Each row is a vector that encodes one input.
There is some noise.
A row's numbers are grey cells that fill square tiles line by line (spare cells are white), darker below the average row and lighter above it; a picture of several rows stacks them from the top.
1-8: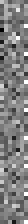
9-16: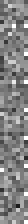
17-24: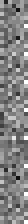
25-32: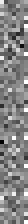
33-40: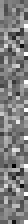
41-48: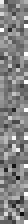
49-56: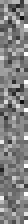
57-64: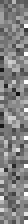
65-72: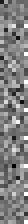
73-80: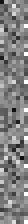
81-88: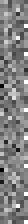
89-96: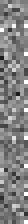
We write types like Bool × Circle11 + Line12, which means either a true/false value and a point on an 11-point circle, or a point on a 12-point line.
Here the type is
List3(Line5).
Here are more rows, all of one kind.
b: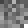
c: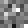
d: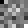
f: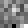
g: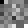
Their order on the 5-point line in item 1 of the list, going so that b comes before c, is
d, g, b, f, c.
